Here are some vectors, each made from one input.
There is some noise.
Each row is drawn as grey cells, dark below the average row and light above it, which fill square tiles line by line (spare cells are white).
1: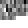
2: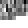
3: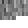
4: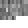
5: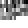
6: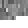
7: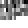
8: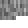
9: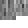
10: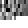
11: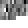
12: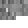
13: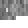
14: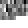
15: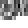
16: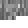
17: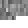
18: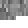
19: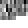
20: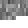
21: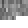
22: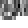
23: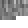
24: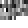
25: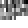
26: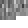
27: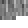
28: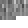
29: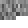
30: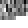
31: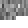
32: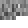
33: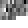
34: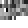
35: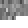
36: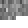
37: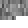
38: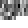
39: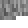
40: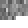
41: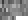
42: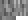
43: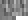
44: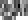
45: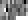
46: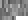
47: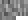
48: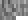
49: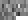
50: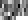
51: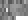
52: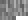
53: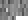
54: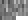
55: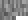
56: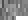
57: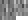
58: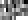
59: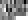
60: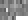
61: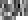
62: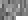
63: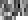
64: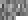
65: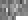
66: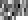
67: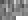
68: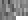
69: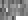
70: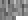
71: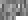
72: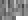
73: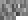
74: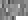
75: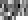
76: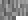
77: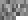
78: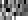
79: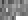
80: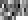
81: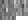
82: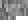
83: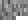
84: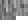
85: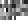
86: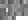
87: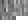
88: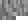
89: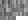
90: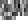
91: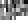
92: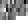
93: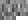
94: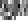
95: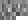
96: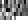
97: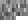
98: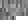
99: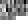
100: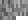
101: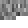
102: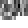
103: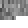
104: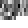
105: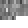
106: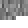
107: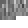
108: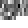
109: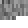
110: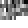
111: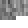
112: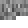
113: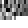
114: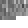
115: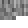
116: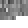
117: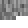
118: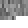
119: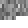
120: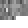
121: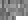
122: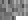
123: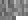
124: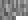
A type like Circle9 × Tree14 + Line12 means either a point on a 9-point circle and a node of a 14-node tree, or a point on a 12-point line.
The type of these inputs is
Bool × (Label4 + Line6).
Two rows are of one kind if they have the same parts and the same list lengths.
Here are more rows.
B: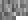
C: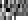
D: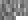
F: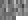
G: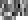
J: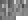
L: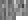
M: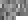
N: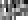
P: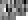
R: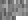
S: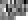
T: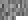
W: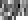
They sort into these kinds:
B, D, F, J, L, M, R, T
C, G, N, P, S, W

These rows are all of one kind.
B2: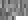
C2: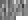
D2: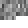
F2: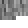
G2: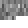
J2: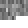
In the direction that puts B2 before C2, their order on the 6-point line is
D2, G2, B2, F2, J2, C2.
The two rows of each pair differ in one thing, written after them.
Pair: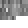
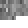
the place on the 6-point line
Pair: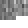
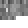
the true/false value
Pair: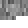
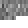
the place on the 6-point line
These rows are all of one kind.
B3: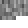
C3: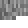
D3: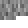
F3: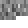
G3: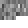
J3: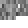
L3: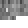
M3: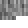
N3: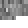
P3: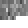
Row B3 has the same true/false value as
C3, D3, F3 and M3.
